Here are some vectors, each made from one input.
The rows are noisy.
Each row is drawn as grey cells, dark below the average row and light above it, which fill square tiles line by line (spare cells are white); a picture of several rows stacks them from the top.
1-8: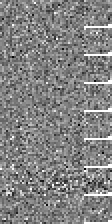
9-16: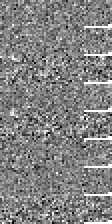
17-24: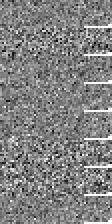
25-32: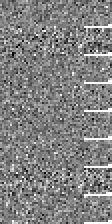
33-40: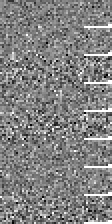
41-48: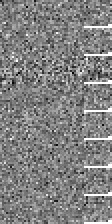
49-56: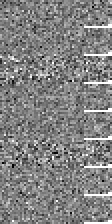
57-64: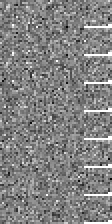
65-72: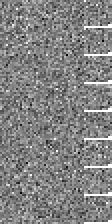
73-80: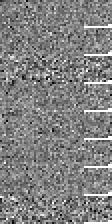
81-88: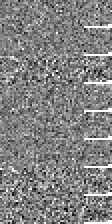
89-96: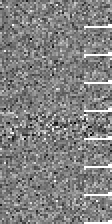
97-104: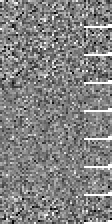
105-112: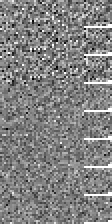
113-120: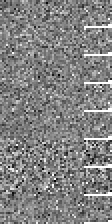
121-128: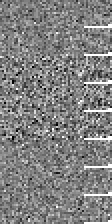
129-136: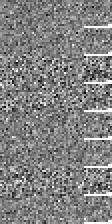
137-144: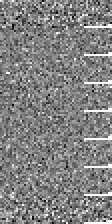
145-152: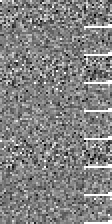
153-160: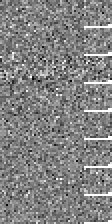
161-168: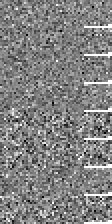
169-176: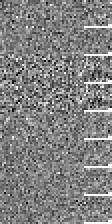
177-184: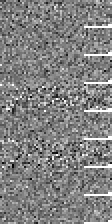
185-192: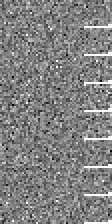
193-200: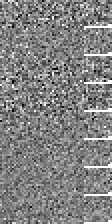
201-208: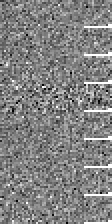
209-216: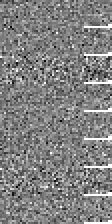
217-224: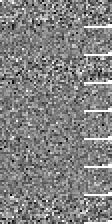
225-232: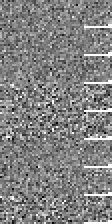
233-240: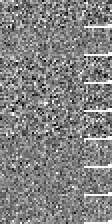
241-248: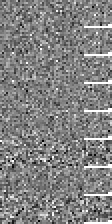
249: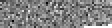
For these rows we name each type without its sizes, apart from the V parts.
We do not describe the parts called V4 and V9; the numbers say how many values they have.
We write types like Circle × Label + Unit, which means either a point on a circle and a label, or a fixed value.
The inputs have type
(Circle + V4) × (Line + Tree) + Label × V9.
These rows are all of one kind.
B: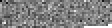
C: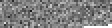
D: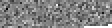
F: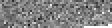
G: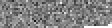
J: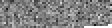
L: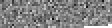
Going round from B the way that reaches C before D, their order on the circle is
B, C, F, L, G, D, J.
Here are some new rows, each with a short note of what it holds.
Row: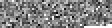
a label and a value of V9
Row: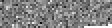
a point on a line and a value of V4
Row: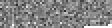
a point on a line and a value of V4
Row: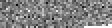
a point on a line and a value of V4
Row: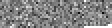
a point on a line and a value of V4
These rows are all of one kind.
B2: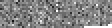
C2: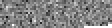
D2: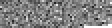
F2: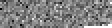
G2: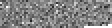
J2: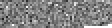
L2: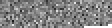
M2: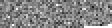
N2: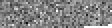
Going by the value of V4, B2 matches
L2 and N2.
